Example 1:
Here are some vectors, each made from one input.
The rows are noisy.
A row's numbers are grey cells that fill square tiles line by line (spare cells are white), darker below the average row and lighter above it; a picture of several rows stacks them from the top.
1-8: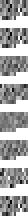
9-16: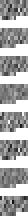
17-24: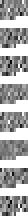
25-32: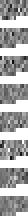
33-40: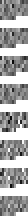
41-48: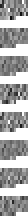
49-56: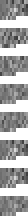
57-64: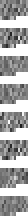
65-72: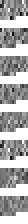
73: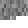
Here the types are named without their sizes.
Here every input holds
a node of a tree.
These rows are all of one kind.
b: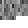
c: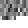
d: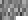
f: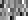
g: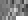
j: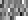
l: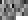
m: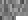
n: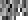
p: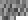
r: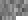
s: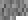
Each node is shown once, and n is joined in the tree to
c.
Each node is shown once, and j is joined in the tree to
d and f.
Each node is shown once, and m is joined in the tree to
b and r.
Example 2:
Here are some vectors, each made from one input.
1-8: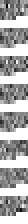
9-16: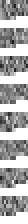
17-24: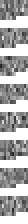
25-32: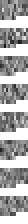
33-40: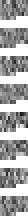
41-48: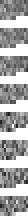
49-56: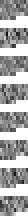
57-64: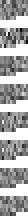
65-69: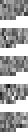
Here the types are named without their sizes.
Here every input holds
a label.
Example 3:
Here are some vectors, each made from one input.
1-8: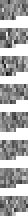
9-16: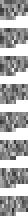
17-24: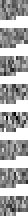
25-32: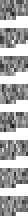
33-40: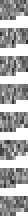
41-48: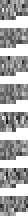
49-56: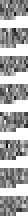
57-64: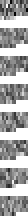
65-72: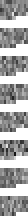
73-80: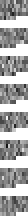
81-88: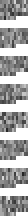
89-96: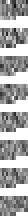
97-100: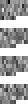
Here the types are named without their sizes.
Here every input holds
a label.
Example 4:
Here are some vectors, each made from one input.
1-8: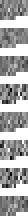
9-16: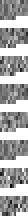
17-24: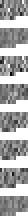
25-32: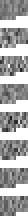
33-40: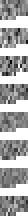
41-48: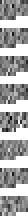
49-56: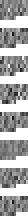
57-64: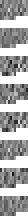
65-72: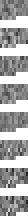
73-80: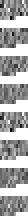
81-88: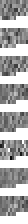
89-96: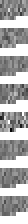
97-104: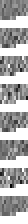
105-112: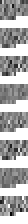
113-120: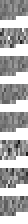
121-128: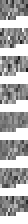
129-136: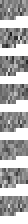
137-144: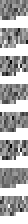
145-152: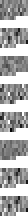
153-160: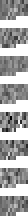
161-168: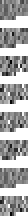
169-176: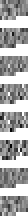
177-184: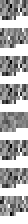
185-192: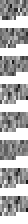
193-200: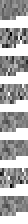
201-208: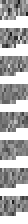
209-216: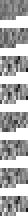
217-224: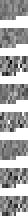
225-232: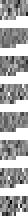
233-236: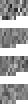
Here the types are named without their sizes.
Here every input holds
a node of a tree.
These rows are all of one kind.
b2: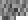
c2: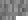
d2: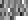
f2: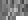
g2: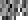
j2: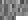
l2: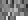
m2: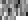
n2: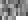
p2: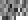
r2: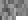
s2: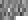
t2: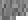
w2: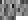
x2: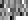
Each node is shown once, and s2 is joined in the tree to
c2 and d2.
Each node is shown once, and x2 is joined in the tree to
d2.
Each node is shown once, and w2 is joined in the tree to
j2.
